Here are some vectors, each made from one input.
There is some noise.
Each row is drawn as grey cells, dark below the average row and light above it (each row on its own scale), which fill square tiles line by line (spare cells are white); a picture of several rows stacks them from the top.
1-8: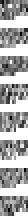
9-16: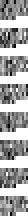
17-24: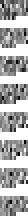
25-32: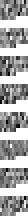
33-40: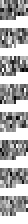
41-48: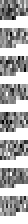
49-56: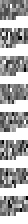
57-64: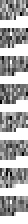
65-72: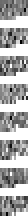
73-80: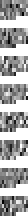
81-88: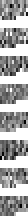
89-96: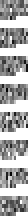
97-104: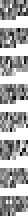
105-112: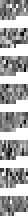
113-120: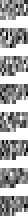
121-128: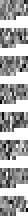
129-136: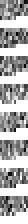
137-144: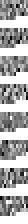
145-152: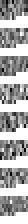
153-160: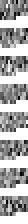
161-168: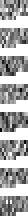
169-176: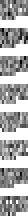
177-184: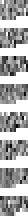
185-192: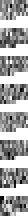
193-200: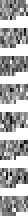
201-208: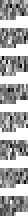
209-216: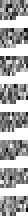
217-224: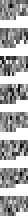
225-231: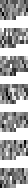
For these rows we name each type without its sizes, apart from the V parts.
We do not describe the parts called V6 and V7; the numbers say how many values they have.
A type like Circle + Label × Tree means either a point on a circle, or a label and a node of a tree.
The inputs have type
(Bool × Bool × Bool + V6) × (Line + V7).
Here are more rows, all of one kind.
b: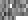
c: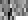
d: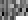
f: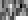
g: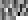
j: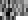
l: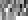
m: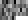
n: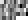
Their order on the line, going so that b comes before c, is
b, f, c, j, m, d, g, l, n.
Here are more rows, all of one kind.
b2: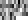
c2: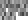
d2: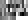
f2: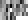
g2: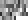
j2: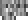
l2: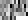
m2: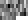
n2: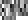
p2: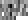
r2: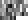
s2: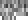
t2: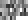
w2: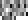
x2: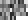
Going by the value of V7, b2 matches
l2, m2, p2 and x2.
